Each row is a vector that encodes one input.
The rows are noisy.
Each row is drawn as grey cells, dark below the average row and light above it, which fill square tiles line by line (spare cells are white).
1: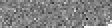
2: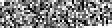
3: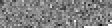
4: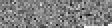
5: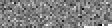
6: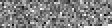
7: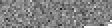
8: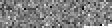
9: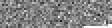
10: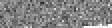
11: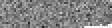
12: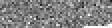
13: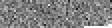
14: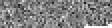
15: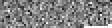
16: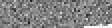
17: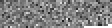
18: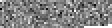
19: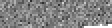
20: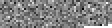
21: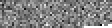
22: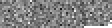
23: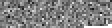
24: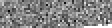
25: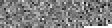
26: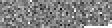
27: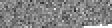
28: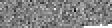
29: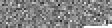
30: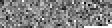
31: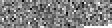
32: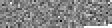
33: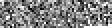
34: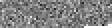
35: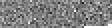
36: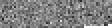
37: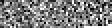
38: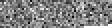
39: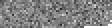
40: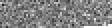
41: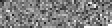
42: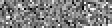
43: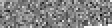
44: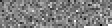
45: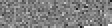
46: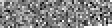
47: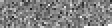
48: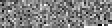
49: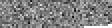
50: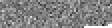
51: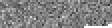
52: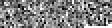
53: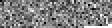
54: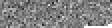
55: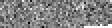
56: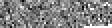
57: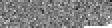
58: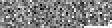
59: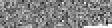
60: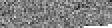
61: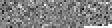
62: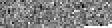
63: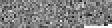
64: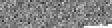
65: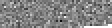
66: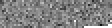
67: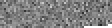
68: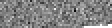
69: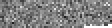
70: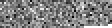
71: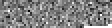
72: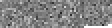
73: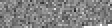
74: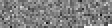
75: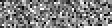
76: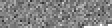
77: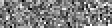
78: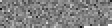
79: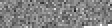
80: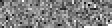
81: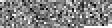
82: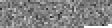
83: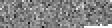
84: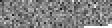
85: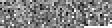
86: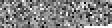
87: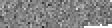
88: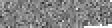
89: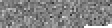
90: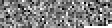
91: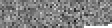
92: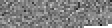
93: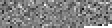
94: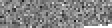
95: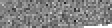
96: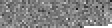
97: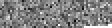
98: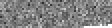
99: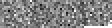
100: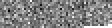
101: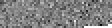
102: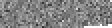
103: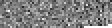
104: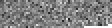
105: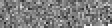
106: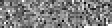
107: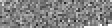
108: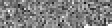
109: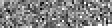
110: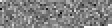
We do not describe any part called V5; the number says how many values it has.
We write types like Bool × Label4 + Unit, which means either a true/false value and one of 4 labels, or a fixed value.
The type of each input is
(Bool × Bool × Bool + Line3 × Line4) × V5.
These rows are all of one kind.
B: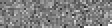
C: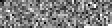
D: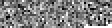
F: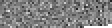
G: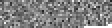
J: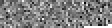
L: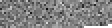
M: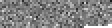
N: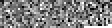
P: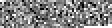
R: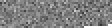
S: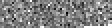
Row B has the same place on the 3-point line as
C and S.
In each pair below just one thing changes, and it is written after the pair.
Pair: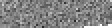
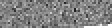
the value of V5
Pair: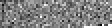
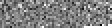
the value of V5
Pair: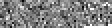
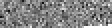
one of the three true/false values
